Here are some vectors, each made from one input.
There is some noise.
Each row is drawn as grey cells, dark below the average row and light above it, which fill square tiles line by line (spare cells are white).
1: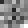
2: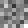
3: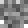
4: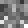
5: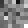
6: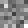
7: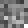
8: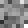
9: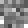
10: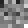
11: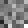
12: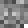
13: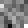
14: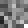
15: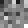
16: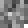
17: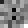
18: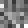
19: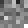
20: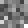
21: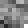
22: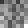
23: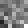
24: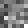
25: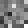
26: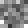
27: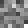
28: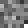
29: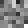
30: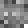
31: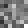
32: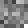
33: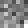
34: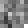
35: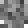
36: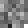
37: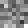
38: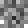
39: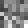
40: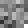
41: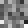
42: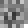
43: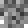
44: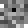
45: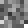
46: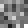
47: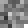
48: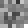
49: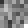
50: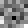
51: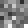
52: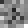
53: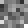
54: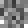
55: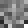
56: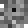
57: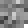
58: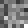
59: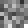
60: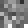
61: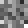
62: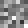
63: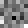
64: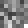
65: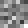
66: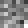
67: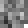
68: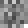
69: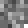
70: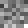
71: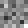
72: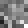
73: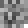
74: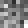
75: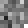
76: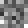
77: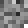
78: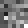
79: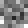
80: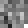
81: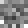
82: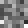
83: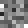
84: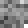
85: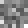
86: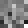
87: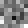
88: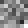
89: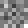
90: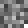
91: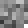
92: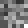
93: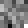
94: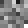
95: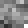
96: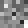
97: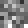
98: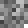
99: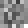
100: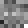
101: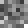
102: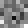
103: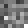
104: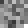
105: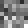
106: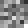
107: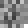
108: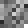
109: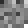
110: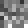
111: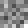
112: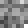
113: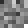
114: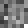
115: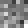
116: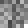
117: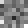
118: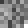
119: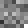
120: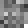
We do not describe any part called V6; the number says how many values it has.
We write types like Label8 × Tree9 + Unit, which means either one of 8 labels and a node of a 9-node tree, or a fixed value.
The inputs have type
Label5 × (Line4 + V6).
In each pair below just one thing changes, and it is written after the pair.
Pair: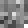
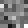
the label
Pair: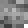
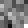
the label
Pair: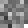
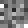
the value of V6
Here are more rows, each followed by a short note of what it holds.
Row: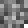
one of 5 labels and a point on a 4-point line
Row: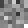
one of 5 labels and a point on a 4-point line
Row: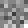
one of 5 labels and a value of V6
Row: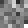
one of 5 labels and a point on a 4-point line
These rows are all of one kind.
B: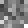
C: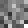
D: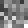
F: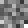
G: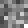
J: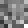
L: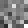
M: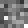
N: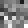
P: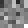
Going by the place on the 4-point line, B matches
J, M, N and P.
